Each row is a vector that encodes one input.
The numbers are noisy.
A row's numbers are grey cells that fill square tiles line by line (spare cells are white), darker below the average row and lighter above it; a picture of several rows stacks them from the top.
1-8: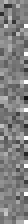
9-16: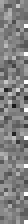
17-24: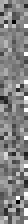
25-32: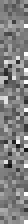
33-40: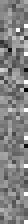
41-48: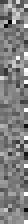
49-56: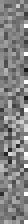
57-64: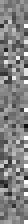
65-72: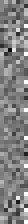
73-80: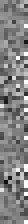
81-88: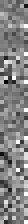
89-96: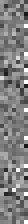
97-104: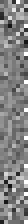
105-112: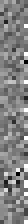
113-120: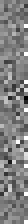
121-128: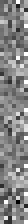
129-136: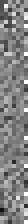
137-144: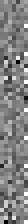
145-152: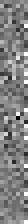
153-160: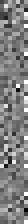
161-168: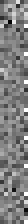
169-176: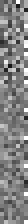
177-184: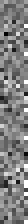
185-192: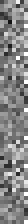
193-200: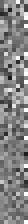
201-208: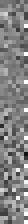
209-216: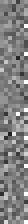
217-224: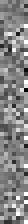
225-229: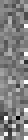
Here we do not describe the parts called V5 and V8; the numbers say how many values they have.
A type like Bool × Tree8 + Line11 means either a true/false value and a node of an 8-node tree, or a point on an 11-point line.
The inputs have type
(Bool × Bool × Bool × Bool + Unit) × V8 + Tree9 × V5.
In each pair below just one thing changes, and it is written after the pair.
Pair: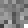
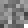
the value of V8
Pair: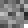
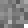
the value of V8
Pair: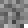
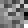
one of the four true/false values
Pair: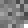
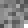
the value of V8
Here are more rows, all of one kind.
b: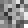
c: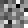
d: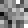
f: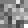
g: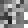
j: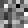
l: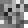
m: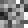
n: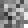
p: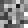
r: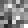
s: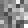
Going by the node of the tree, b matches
f, l and s.
